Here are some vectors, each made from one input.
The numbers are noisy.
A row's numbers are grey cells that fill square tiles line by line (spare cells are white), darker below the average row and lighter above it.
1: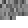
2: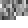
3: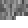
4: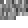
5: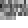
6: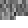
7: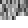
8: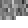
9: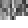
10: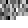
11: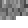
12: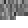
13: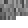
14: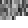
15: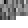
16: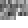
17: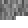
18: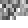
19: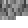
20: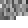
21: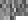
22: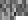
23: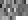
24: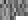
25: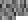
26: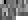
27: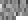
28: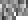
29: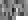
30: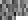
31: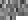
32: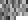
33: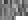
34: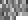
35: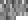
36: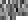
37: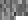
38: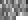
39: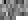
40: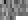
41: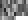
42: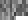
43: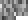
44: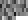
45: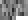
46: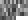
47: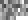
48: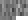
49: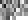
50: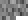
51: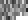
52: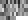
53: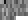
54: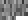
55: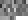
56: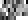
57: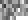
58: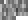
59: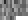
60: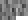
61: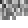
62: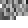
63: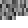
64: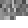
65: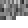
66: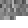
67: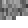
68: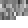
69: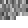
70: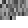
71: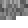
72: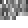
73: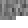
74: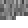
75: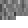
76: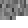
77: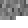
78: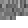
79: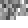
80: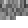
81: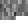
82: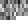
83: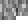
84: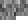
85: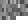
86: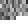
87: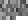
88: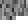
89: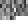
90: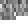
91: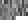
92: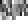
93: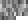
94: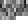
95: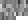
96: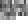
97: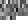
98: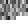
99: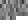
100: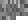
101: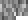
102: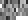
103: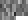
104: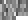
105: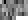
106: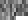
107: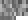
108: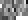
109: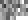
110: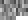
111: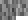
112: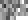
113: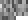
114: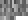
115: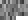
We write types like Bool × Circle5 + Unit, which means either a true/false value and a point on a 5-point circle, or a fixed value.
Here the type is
Bool × (Circle13 + Unit).
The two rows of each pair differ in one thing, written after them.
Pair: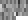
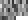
the place on the 13-point circle
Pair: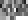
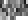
the place on the 13-point circle
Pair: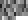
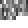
the true/false value
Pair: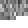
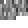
the place on the 13-point circle
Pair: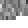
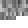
the place on the 13-point circle
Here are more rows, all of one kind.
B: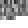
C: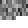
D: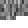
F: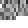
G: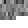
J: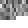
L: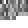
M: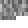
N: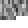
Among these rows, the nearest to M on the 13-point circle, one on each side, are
C and N.
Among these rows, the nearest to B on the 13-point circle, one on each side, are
F and G.
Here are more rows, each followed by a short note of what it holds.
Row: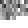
a true/false value
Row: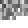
a true/false value
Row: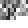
a true/false value
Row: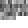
a true/false value
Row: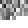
a true/false value
